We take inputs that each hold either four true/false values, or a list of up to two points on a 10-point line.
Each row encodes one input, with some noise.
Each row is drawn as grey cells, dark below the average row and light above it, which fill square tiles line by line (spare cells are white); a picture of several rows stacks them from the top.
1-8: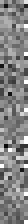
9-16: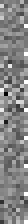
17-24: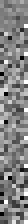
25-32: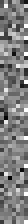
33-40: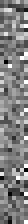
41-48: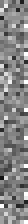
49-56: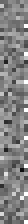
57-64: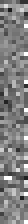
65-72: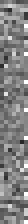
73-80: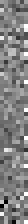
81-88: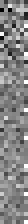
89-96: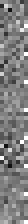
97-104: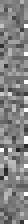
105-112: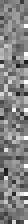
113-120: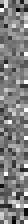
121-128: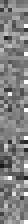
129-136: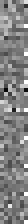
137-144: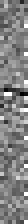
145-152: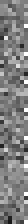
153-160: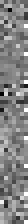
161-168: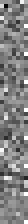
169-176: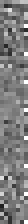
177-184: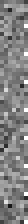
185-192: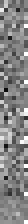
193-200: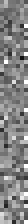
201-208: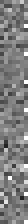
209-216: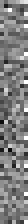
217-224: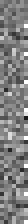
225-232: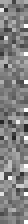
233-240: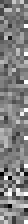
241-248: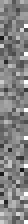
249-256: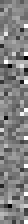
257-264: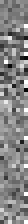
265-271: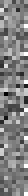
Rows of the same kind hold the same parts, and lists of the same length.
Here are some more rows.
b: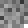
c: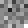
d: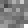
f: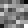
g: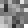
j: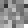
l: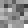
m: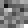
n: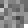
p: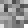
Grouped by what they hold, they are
b, j, p
c, m
d, g, n
f, l

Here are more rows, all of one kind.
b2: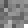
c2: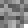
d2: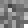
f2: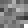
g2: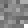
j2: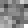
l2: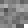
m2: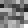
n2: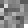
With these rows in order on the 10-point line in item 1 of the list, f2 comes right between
g2 and l2.
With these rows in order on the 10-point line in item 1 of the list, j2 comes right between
m2 and n2.
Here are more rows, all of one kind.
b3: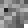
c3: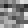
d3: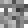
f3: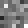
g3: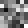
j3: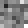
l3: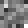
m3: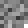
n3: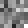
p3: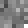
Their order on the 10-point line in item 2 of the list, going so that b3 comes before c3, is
l3, p3, f3, d3, g3, b3, n3, m3, c3, j3.
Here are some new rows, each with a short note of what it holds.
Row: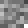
the empty list
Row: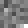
four true/false values
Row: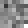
a list of one item
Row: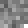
a list of one item
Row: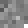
a list of one item
